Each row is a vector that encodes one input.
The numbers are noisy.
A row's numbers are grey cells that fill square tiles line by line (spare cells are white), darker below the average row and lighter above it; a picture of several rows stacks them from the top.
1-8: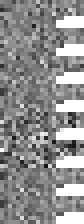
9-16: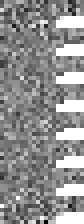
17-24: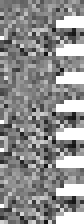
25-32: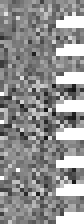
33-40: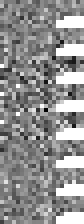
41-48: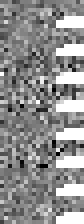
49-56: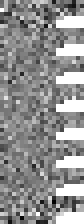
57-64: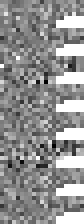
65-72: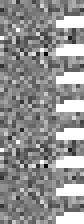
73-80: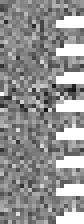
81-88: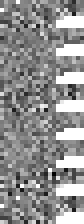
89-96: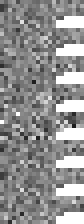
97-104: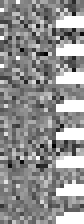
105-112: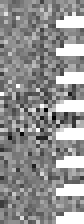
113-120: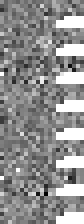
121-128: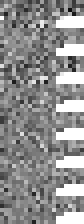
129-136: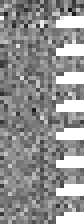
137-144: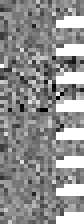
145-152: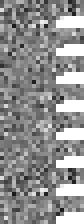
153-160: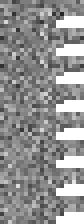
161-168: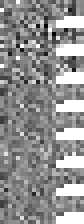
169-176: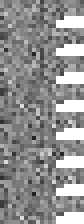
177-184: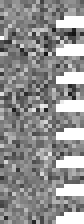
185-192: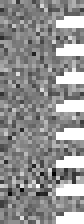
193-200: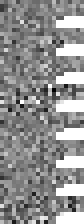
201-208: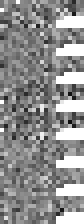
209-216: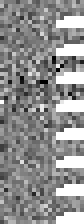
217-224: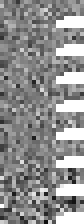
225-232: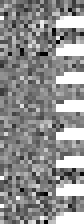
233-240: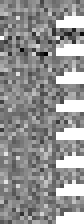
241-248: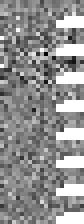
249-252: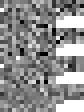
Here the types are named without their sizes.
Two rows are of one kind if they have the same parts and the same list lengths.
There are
2 kinds of row.
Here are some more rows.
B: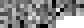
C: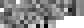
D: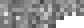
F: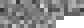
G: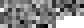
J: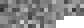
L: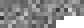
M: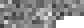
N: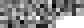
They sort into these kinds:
B, C, G, N
D, F, J, L, M

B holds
a point on a line.
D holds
a point on a circle.
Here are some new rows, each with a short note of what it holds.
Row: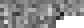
a point on a circle
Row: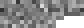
a point on a circle
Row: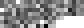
a point on a line
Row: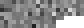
a point on a circle
